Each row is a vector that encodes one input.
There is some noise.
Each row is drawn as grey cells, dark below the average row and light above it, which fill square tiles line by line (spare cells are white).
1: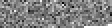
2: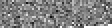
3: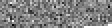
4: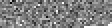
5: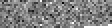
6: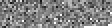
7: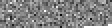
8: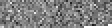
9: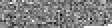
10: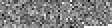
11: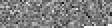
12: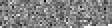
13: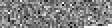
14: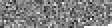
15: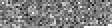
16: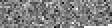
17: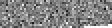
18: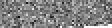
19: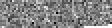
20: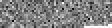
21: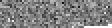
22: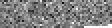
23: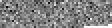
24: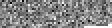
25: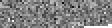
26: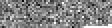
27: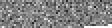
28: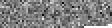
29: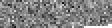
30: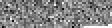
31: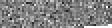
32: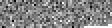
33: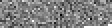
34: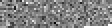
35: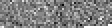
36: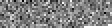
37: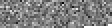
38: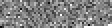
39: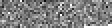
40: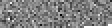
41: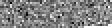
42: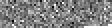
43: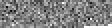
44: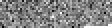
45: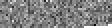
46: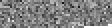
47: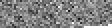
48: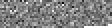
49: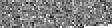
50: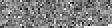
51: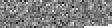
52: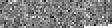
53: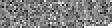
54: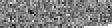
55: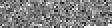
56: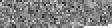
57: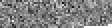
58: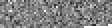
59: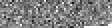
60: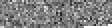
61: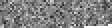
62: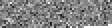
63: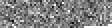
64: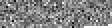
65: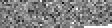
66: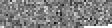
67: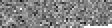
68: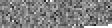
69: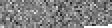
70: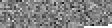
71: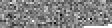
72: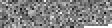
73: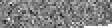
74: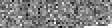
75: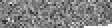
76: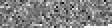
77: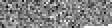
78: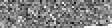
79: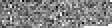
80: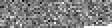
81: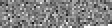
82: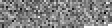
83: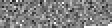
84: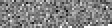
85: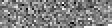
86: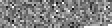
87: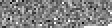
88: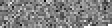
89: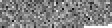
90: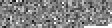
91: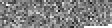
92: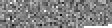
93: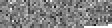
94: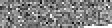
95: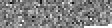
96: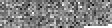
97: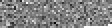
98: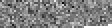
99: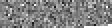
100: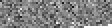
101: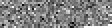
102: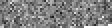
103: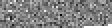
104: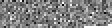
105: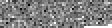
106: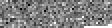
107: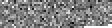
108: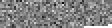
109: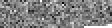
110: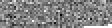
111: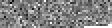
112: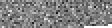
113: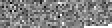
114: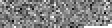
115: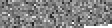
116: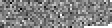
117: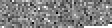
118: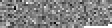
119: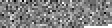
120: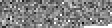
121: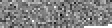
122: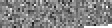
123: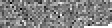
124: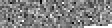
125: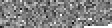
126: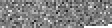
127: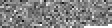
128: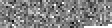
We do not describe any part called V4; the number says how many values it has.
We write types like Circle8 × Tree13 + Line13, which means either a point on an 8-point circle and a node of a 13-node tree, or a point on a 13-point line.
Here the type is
Bool × (Label5 × V4 + Line5) × Line5.
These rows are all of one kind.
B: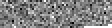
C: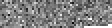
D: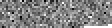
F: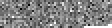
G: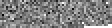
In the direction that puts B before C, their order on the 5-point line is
B, C, F, G, D.
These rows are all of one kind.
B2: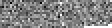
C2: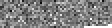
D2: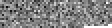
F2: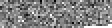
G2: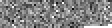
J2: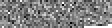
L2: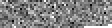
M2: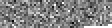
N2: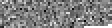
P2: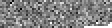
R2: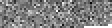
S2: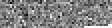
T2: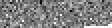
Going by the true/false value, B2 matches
D2, G2 and P2.
